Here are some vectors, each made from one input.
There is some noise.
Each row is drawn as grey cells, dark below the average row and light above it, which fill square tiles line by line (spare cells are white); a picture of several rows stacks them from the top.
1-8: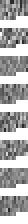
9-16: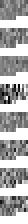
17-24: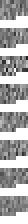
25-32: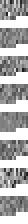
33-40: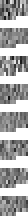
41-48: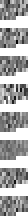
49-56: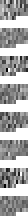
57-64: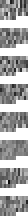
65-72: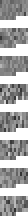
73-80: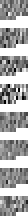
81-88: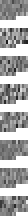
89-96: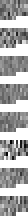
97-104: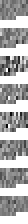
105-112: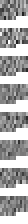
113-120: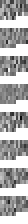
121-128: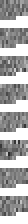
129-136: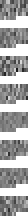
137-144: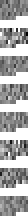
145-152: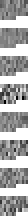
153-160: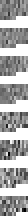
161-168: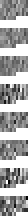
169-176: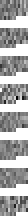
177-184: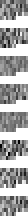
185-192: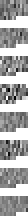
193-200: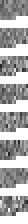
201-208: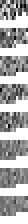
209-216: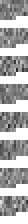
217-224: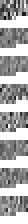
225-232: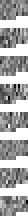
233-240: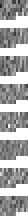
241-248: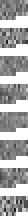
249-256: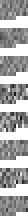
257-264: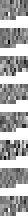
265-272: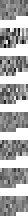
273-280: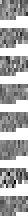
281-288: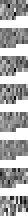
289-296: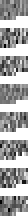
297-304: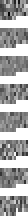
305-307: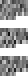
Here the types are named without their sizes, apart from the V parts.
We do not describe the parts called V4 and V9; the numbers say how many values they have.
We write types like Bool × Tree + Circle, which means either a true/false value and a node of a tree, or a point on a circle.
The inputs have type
(Bool × Line + V4) × V9.
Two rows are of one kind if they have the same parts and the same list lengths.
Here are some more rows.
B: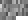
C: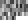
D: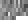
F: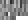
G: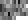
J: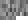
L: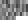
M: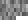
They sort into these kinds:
B, D, L
C, F, G, J, M

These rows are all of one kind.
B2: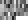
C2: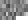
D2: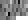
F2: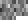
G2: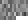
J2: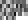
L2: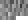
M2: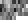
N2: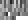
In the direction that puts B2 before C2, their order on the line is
B2, F2, N2, L2, G2, C2, M2, D2, J2.
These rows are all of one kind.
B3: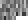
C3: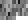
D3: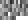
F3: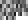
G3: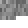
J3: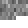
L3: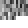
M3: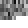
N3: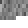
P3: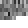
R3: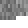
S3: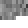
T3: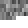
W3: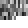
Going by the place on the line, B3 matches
C3, P3, T3 and W3.
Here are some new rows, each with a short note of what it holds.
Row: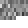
a point on a line, a true/false value and a value of V9
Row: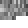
a value of V4 and a value of V9
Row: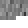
a point on a line, a true/false value and a value of V9
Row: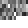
a point on a line, a true/false value and a value of V9
